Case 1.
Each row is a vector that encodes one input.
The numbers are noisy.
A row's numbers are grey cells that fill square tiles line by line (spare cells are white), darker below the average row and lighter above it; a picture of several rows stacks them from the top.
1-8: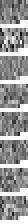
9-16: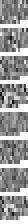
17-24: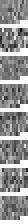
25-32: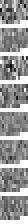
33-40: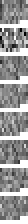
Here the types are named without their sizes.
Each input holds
a list of points on a line.
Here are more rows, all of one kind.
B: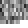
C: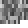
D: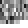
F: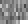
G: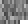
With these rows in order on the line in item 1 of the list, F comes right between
D and G.
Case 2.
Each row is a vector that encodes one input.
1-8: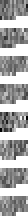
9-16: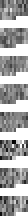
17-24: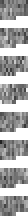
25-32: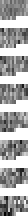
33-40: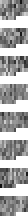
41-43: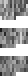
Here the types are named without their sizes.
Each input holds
a point on a line and a true/false value.
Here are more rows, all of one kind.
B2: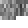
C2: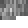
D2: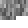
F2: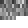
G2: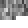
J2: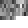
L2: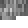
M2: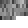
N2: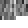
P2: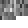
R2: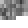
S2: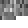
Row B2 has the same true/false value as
D2 and R2.
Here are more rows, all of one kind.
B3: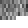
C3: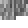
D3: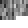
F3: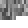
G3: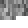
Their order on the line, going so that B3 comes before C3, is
B3, F3, C3, G3, D3.
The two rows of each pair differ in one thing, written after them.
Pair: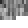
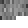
the place on the line
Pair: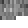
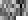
the true/false value
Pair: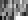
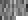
the place on the line
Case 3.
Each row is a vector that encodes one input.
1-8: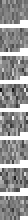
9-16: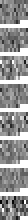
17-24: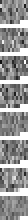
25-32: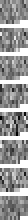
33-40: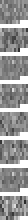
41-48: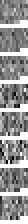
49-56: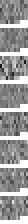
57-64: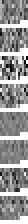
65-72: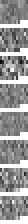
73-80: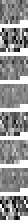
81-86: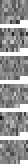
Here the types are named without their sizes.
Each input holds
a list of points on a line.
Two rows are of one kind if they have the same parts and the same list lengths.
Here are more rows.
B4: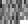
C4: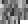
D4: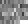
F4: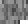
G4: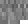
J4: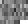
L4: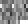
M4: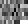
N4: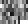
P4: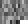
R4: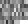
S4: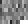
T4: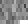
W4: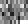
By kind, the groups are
B4, C4, D4, F4, G4, N4, R4, W4
J4, L4, M4, T4
P4, S4

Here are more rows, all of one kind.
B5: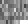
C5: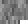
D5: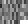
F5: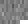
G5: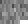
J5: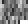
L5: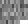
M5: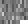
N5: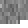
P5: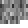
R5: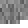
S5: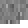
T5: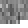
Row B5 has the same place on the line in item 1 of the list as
C5 and J5.
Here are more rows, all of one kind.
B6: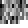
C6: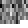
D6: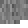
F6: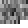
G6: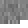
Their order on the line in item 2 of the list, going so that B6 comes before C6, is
F6, B6, G6, C6, D6.
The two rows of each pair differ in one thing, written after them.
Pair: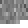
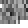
the place on the line in item 2 of the list
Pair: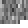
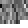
the place on the line in item 2 of the list
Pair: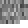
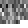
the place on the line in item 1 of the list
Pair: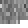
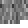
the place on the line in item 1 of the list
